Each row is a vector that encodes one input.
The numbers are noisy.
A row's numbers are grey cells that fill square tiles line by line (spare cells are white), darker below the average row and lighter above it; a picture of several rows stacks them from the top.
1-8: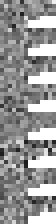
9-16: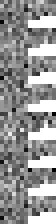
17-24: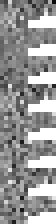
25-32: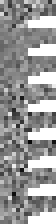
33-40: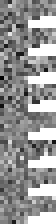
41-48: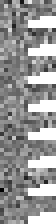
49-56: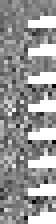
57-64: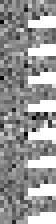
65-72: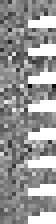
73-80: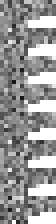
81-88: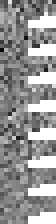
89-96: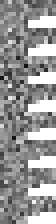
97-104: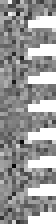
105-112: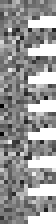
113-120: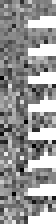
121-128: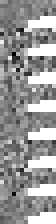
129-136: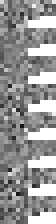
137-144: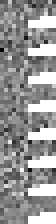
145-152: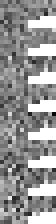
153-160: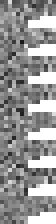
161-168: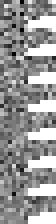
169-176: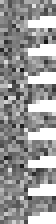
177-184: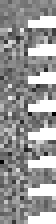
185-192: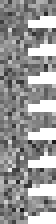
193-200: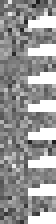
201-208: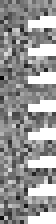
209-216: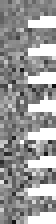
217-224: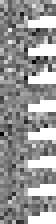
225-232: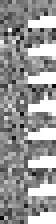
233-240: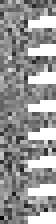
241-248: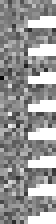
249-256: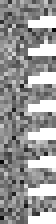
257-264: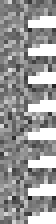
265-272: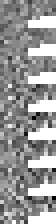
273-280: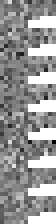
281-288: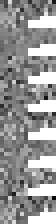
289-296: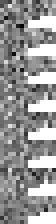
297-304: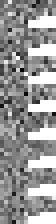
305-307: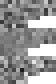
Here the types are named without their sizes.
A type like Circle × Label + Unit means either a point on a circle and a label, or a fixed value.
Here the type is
Tree.
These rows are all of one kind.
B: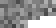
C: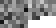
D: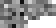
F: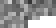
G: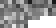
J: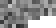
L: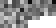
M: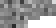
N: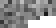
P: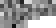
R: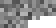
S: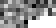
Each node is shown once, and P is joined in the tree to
M.
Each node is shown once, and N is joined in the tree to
B, C and J.
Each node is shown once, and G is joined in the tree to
F and L.
